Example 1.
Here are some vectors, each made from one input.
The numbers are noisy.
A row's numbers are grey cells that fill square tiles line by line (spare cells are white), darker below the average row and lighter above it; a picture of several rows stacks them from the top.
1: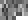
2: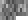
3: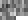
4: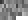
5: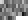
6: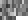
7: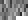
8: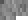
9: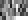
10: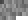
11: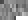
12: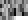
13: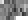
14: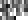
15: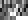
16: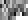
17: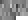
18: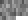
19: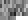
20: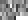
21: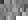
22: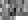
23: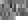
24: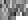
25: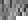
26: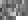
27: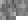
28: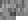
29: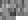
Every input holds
a point on a 4-point line.
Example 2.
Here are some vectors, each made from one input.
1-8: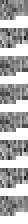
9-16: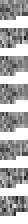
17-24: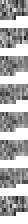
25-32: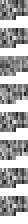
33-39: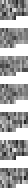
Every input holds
a point on a 4-point line.
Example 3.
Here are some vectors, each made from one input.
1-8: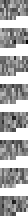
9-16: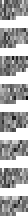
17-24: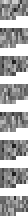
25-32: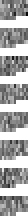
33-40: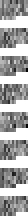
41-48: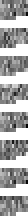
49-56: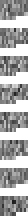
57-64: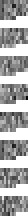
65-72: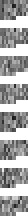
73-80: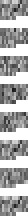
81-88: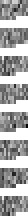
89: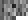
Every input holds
one of 11 labels.
